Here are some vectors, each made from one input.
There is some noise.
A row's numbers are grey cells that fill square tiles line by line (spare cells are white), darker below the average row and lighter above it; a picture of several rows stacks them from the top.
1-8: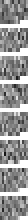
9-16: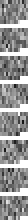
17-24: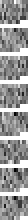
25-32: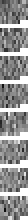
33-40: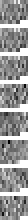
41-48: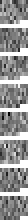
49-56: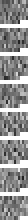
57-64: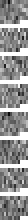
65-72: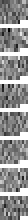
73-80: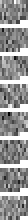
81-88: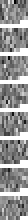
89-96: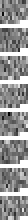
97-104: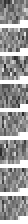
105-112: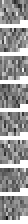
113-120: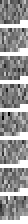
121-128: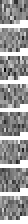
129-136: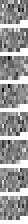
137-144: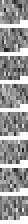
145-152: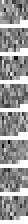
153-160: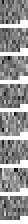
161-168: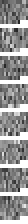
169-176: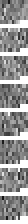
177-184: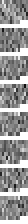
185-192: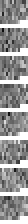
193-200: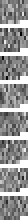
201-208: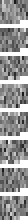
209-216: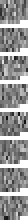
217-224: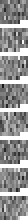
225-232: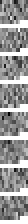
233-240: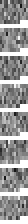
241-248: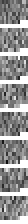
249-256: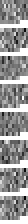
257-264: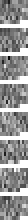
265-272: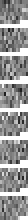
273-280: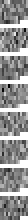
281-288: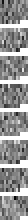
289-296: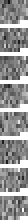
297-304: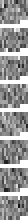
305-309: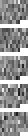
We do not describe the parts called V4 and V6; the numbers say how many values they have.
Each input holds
either a point on an 11-point circle, or a fixed value, or a node of an 11-node tree, or four true/false values, or a value of V4 and a value of V6.
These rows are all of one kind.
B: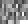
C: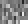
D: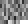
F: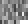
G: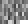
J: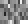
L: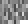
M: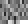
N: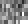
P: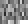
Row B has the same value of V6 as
G, J, L and M.
